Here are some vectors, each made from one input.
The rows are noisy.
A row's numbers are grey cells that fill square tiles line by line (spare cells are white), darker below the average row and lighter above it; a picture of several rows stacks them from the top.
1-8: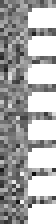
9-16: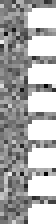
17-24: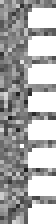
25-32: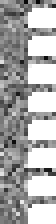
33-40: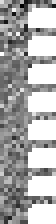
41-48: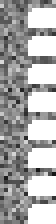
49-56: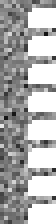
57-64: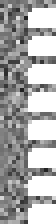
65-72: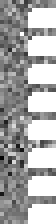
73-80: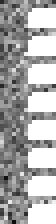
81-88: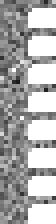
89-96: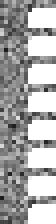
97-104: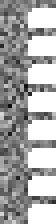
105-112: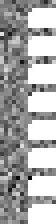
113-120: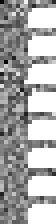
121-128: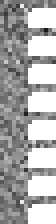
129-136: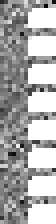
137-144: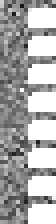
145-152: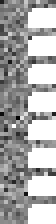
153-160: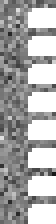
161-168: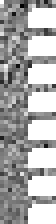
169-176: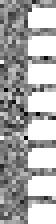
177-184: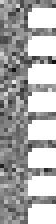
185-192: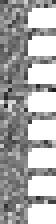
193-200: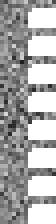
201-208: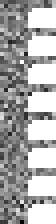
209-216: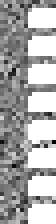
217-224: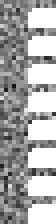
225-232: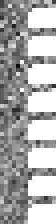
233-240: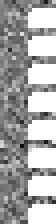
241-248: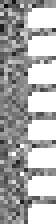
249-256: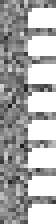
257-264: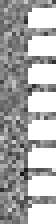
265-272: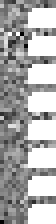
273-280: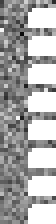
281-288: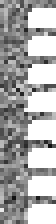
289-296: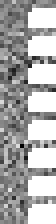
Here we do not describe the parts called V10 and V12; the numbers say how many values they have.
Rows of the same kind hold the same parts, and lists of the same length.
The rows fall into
3 kinds.
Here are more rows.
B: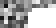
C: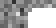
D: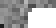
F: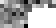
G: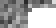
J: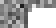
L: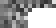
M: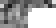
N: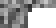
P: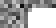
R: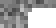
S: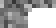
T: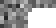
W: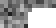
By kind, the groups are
B, C, G, L, M, S
D, J, N, P, T
F, R, W

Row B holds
a value of V12.
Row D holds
a point on a 4-point line and three true/false values.
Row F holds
a point on an 11-point circle and a value of V10.
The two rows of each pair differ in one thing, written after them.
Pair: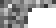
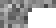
the place on the 4-point line
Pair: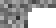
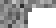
one of the three true/false values
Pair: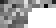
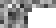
one of the three true/false values
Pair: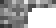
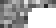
one of the three true/false values
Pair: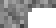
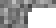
one of the three true/false values
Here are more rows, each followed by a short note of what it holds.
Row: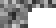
a point on a 4-point line and three true/false values
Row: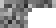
a value of V12
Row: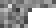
a point on a 4-point line and three true/false values
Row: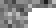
a value of V12
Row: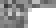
a value of V12
